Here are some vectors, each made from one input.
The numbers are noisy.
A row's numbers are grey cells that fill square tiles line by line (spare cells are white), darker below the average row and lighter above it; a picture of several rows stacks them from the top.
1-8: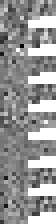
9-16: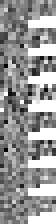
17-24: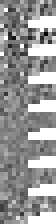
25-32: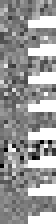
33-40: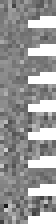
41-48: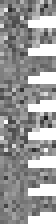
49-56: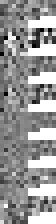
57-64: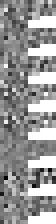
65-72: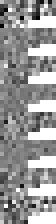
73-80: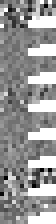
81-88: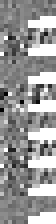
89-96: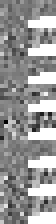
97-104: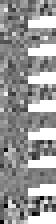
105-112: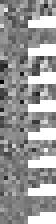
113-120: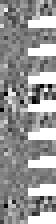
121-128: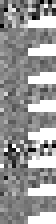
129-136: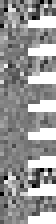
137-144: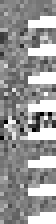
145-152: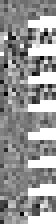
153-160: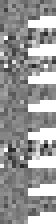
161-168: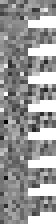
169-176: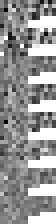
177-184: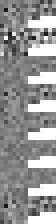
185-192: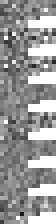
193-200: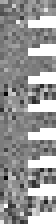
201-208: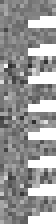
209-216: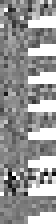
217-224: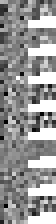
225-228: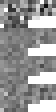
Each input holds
either a point on an 8-point circle and a point on a 20-point circle, or a point on a 10-point line.
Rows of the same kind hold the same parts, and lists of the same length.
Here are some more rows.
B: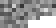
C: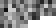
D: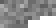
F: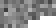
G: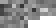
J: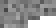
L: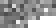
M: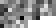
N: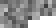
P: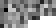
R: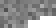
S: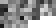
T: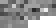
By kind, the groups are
B, G, L, M, S, T
C, D, F, J, N, P, R

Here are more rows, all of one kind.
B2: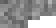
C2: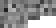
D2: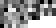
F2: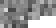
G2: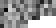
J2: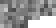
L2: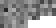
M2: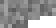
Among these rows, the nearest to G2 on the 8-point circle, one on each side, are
J2 and M2.
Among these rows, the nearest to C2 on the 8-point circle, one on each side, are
B2 and L2.
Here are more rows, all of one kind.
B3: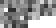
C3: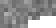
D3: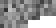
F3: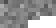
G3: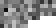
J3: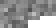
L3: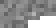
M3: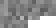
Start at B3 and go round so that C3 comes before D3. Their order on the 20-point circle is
B3, M3, G3, C3, F3, D3, L3, J3.
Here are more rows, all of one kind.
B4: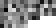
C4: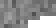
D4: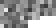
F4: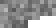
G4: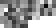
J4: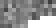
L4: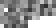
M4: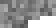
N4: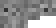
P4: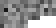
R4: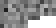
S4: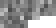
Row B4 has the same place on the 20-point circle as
D4 and L4.
